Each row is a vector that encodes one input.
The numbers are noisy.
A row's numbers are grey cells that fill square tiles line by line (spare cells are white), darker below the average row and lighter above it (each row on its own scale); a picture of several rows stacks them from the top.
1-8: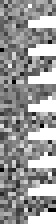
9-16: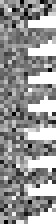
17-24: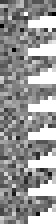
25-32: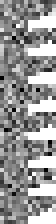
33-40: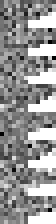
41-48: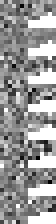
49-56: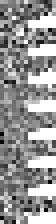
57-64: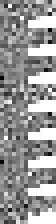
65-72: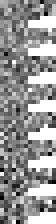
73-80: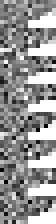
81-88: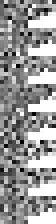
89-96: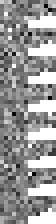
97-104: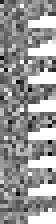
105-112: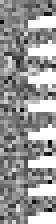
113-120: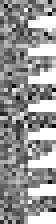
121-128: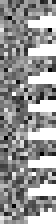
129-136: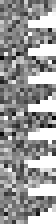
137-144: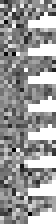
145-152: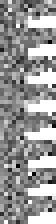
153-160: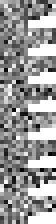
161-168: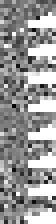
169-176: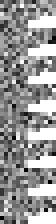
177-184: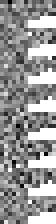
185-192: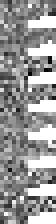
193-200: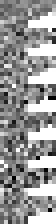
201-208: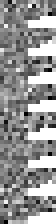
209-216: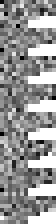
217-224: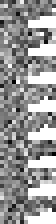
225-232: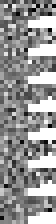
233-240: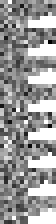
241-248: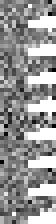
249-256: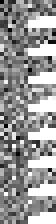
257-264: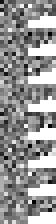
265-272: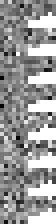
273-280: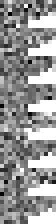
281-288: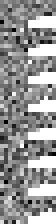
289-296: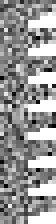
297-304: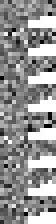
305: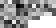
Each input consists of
a point on a 10-point line, together with either a point on a 4-point line and a true/false value, or a point on a 7-point line.
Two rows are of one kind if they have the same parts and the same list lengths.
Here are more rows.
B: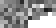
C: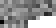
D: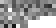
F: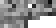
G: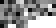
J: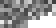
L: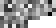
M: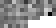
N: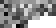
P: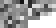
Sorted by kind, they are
B, D, J, P
C, F, G, L, M, N

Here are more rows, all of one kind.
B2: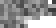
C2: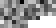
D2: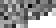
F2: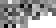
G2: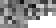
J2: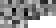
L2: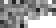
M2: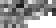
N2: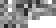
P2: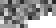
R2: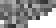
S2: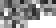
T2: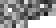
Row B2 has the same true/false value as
F2, L2, M2 and N2.
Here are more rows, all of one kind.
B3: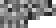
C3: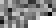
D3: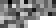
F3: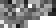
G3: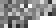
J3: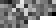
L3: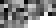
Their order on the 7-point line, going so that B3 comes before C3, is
D3, L3, J3, F3, G3, B3, C3.
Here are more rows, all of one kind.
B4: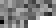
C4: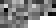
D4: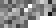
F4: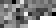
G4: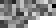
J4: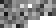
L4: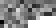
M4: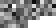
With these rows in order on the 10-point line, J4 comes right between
G4 and L4.
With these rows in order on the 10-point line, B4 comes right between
F4 and M4.
